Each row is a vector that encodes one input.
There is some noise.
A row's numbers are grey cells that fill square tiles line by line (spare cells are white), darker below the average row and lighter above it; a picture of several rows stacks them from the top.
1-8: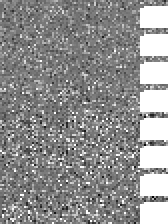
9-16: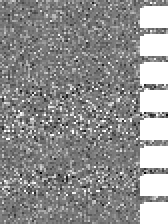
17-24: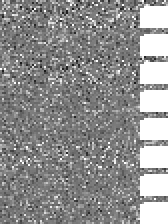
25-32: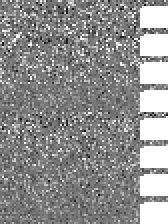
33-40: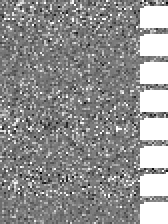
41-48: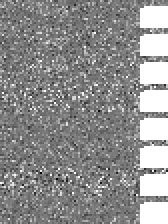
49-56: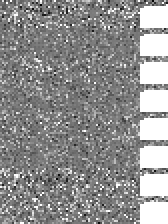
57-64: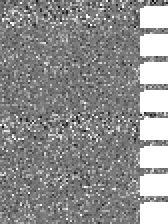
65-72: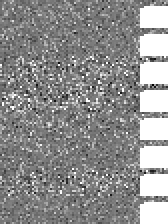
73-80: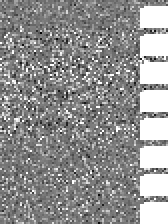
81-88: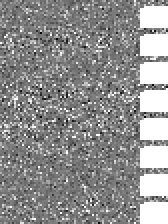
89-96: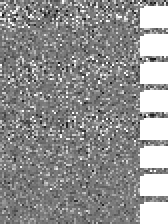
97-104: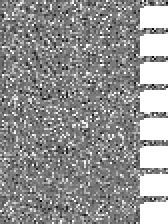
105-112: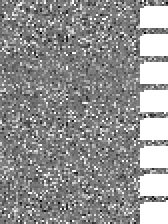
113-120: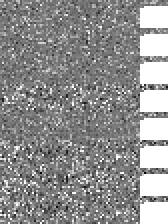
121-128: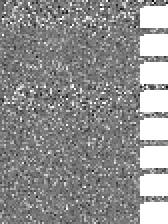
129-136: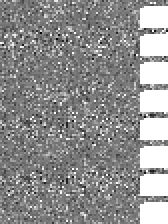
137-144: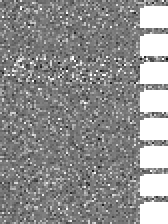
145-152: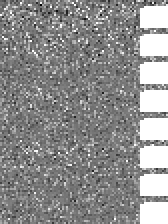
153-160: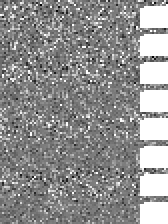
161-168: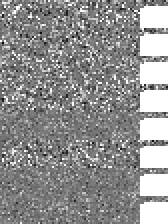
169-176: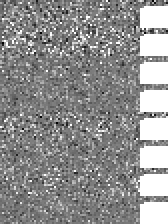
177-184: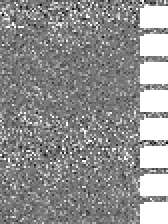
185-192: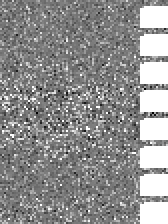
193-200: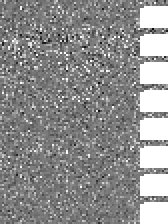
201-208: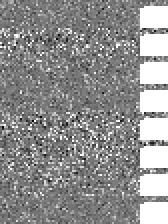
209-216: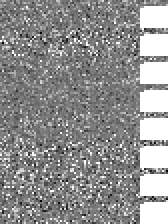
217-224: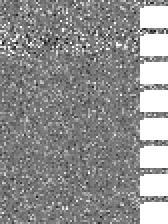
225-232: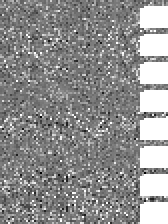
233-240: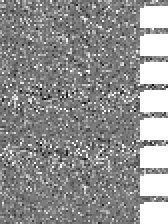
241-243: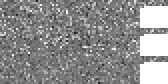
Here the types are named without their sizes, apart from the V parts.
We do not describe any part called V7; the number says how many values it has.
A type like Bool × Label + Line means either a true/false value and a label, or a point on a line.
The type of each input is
Circle × V7 + Label.
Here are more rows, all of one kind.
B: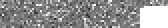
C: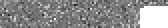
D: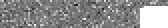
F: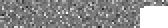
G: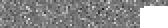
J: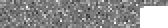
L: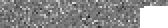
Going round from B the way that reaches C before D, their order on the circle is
B, C, J, D, G, L, F.
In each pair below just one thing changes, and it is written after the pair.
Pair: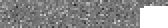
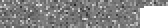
the place on the circle
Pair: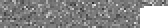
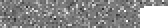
the place on the circle
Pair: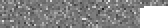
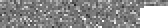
the place on the circle
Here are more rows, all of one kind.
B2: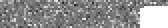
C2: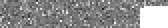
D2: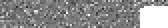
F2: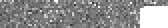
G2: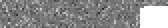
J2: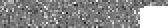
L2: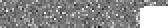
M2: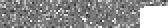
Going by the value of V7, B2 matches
D2 and M2.
